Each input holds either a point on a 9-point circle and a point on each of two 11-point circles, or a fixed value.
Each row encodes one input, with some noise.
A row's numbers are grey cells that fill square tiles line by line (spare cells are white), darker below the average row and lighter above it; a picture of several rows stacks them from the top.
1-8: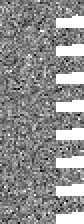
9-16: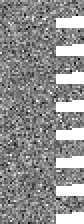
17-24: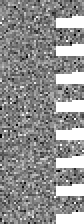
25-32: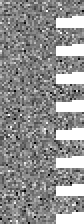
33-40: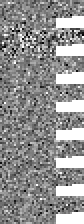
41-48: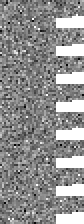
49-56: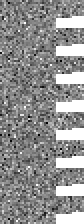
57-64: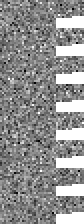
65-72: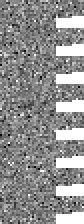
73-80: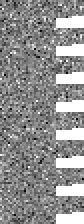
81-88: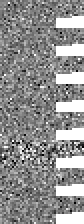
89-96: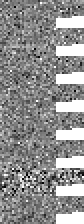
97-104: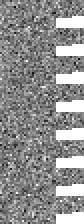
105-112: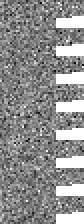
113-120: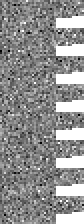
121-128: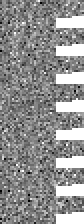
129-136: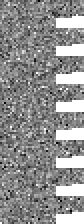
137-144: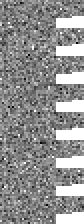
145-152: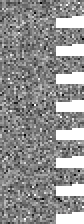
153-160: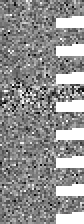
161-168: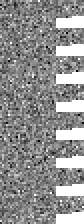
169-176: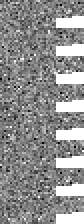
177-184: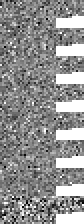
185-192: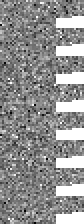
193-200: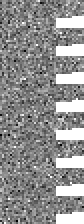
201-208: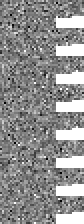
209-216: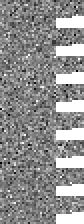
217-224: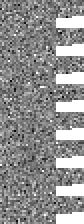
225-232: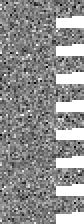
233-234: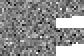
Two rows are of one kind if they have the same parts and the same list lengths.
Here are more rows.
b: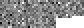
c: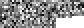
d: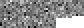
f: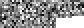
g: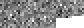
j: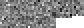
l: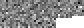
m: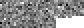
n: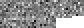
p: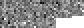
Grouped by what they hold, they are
b, d, g, j, l, m, n, p
c, f

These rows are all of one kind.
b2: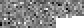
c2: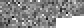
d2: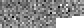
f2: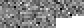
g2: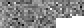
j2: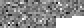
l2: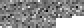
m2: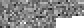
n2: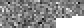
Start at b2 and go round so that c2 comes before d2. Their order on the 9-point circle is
b2, c2, d2, j2, l2, m2, g2, n2, f2.
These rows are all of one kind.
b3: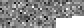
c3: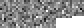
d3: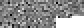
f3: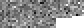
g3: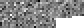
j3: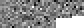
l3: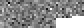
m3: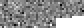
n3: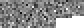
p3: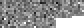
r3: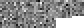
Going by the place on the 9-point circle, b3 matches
c3 and m3.
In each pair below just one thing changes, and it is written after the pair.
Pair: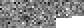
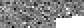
the place on the 9-point circle
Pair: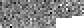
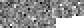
the place on one of the two 11-point circles
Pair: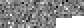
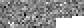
the place on one of the two 11-point circles
